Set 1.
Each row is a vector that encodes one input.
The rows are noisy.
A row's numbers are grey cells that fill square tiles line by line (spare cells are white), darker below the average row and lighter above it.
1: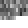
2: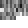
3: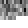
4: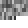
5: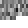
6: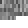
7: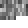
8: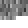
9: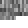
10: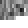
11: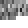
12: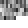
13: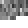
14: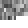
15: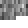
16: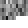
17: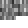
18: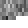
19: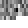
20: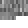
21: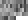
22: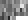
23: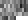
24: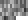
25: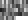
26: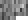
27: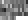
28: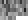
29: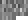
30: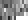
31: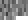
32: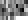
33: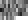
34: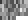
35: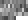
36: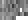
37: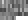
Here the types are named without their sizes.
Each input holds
a label.
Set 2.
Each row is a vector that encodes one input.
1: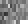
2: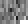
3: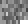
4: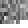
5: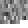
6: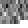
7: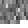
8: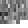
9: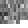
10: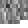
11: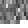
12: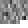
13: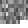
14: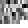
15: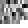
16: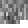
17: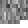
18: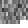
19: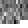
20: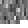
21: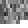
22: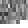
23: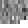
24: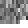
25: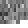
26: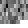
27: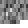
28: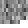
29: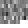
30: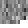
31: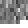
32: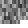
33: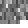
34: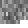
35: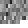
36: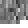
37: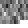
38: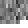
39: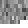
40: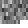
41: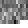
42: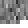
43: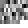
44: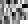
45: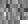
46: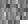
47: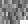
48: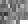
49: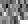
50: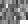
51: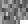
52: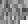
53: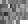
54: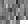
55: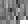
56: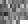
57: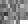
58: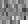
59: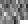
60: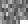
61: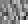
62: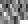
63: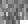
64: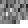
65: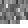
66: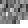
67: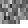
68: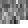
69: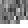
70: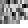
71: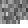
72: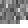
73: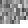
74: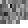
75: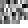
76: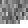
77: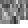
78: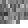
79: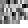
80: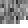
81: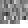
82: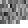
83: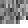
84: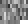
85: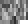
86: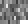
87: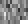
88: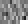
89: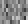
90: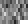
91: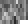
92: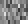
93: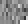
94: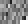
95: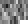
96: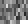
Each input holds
either a point on an 8-point circle, or a fixed value.
